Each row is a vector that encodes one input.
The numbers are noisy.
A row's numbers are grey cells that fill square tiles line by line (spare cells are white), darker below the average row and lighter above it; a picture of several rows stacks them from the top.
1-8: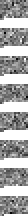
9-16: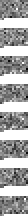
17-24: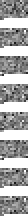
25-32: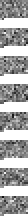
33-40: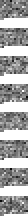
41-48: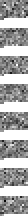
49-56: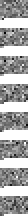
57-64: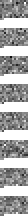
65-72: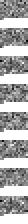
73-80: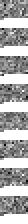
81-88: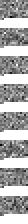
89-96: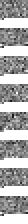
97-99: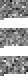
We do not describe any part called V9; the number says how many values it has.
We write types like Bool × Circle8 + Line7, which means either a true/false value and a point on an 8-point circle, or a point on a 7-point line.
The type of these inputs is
Bool × V9 + Line8.
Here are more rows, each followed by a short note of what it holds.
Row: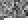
a point on an 8-point line
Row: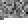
a point on an 8-point line
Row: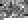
a point on an 8-point line
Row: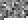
a point on an 8-point line
